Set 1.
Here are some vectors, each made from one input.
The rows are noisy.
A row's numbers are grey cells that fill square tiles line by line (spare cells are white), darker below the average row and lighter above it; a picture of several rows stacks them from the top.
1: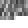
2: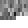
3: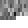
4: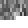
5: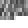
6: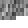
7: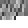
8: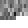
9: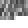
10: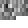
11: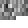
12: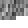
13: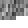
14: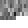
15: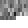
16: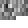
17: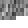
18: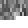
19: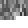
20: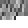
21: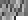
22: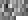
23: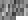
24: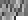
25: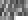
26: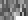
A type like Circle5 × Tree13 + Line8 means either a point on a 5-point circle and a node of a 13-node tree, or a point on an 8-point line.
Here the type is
Circle6.
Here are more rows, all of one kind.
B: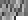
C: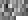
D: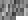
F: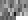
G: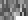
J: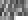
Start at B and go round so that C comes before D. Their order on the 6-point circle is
B, C, G, J, D, F.
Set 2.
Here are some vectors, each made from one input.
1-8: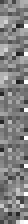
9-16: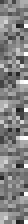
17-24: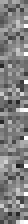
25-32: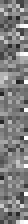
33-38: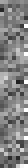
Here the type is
Line4.
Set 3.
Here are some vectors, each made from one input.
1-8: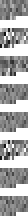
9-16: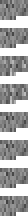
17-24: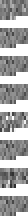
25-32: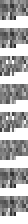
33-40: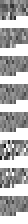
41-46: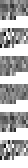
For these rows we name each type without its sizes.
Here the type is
Line.
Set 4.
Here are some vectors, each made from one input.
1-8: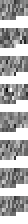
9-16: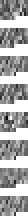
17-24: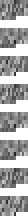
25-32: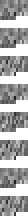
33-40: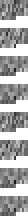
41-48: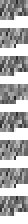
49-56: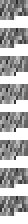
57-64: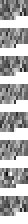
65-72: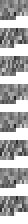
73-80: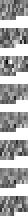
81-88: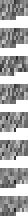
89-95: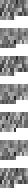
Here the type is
Circle6.
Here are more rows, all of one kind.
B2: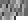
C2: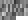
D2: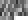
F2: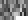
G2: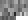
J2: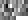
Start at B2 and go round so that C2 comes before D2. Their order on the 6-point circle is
B2, G2, C2, D2, F2, J2.
